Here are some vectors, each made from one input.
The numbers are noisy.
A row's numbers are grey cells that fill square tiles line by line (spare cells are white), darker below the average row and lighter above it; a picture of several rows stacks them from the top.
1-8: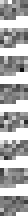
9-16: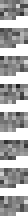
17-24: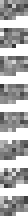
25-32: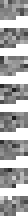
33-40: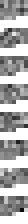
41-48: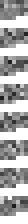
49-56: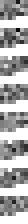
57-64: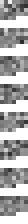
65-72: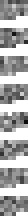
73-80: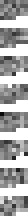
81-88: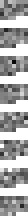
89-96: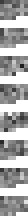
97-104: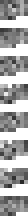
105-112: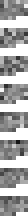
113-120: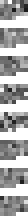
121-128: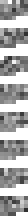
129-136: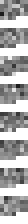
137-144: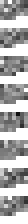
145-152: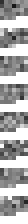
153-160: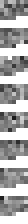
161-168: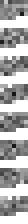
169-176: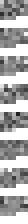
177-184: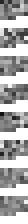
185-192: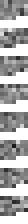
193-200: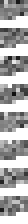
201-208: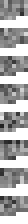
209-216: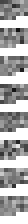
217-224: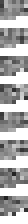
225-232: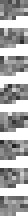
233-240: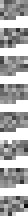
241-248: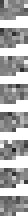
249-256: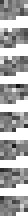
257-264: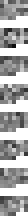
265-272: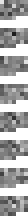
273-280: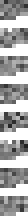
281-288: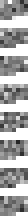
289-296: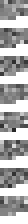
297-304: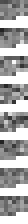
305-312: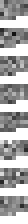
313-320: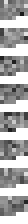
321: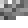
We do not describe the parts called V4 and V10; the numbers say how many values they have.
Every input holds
either a value of V4 and a value of V10, or a list of up to two points on a 13-point circle.
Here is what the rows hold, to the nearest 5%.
About 35% of them hold a value of V4 and a value of V10. The rest are lists of up to two points on a 13-point circle: a few of all rows are empty, 30% hold one and 35% two.
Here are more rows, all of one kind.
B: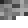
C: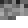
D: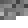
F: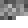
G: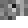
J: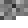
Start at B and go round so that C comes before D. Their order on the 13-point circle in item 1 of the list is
B, G, J, F, C, D.
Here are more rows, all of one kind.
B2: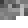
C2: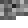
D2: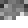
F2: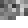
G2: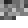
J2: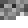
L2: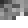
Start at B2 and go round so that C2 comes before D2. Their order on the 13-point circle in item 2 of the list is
B2, C2, G2, J2, D2, L2, F2.
